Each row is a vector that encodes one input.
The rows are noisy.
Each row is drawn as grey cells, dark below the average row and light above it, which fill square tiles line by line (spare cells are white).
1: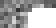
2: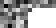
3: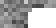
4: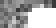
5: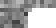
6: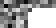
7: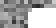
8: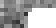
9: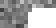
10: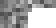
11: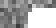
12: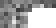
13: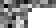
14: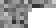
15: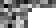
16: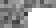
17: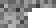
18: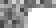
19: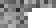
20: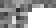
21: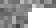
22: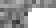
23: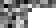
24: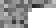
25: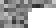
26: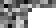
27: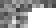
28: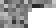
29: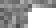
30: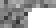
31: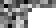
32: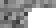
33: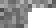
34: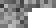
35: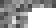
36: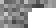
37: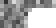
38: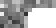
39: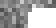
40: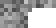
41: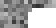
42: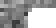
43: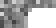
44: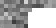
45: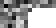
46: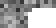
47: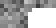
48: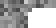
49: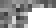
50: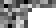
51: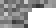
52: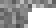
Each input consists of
a list of up to two points on a 4-point line.
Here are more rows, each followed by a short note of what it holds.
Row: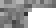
a list of two items
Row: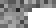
a list of one item
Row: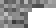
a list of one item
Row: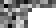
the empty list
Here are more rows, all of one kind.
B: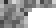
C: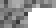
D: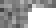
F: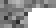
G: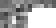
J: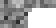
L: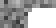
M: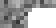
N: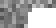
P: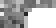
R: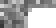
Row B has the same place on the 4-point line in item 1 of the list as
P and R.
